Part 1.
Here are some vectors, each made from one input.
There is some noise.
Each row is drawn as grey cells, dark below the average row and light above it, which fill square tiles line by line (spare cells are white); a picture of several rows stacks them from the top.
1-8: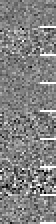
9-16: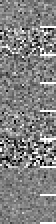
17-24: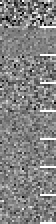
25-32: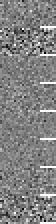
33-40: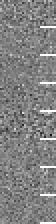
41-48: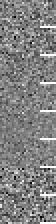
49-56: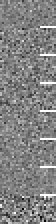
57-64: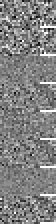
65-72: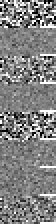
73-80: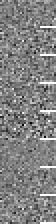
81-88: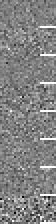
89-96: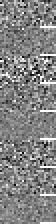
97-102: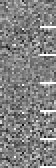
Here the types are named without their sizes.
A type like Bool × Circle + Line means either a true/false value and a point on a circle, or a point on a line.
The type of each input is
Bool × Bool × Bool × Bool × Tree + Unit.
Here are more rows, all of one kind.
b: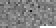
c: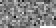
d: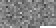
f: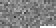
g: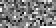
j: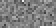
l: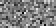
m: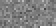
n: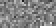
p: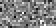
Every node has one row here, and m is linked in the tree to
b, f and p.
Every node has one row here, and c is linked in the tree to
p.
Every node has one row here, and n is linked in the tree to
d and f.
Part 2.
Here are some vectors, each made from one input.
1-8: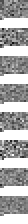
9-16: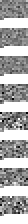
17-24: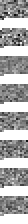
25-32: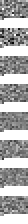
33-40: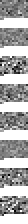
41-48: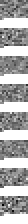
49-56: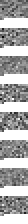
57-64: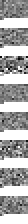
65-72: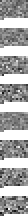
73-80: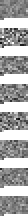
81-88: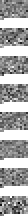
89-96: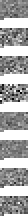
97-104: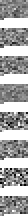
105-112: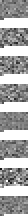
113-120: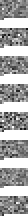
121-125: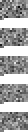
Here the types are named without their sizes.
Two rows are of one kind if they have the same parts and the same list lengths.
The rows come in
3 kinds.
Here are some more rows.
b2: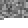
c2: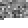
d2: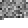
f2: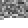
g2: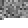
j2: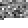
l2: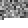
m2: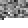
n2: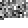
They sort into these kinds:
b2, d2, g2, l2
c2, f2, j2, m2
n2

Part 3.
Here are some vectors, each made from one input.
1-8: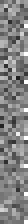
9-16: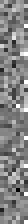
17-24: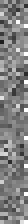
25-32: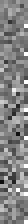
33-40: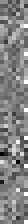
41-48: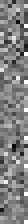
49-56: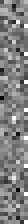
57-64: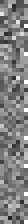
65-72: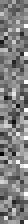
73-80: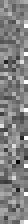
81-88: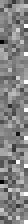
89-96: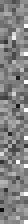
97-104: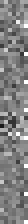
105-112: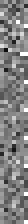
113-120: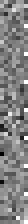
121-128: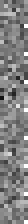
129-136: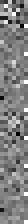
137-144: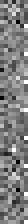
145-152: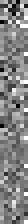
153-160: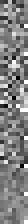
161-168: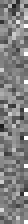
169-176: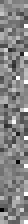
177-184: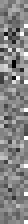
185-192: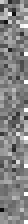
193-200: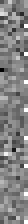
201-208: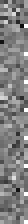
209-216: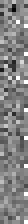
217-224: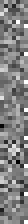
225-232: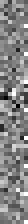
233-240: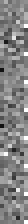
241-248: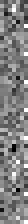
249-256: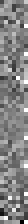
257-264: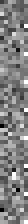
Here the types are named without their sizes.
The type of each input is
(Bool × Bool × Bool × Bool + Unit) × Label.
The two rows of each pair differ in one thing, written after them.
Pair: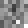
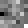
the label
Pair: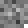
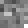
one of the four true/false values
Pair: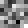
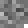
the label
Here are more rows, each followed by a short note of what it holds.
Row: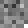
a label
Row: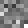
a label
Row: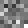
a label
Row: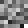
a label
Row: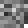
a label
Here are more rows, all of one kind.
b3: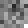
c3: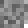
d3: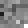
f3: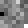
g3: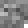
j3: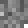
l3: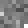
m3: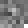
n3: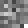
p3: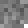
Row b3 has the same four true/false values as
g3, l3, n3 and p3.
